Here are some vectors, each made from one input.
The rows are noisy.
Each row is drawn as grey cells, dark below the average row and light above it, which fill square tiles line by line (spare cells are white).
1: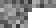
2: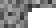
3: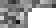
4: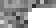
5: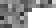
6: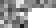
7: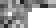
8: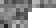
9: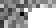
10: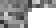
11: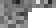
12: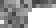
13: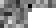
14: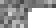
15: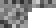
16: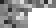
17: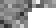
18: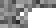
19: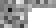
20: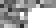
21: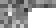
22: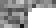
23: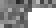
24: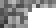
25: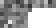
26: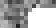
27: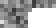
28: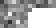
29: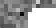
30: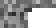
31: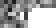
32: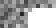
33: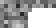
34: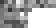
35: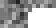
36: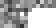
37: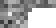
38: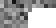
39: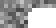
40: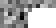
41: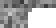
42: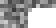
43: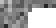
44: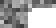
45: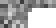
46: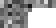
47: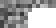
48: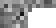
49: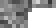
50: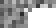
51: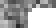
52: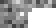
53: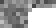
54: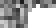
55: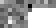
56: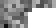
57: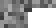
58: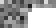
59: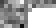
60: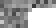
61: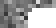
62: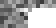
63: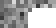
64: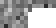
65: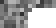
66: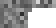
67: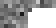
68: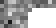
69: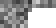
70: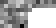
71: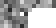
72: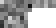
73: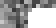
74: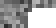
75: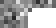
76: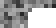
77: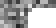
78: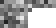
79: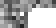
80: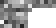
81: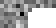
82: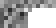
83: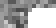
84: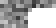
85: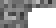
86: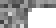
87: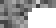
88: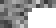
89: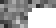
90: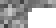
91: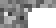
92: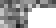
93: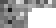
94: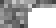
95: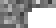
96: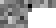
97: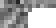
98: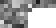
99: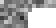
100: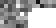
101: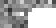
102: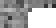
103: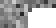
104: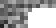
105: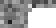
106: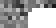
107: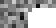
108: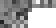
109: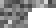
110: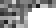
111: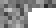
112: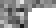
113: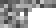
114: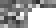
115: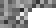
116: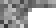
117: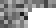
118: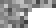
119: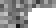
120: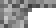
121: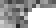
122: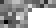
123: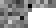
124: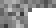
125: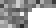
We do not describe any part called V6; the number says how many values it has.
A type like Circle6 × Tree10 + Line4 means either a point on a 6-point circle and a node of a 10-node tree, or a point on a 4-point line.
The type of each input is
(Line7 + V6) × Line9.
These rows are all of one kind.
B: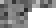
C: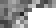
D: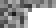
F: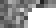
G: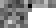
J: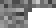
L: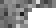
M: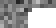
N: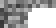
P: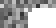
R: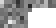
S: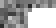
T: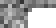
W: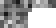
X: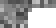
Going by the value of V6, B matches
F, J, L and M.
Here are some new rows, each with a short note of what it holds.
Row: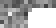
a point on a 9-point line and a value of V6
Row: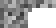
a point on a 9-point line and a value of V6
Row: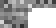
a point on a 7-point line and a point on a 9-point line
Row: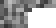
a point on a 9-point line and a value of V6
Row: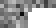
a point on a 9-point line and a value of V6
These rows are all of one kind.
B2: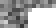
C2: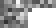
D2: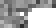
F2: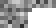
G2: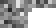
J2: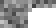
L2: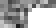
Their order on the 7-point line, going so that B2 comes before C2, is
B2, J2, L2, F2, D2, G2, C2.
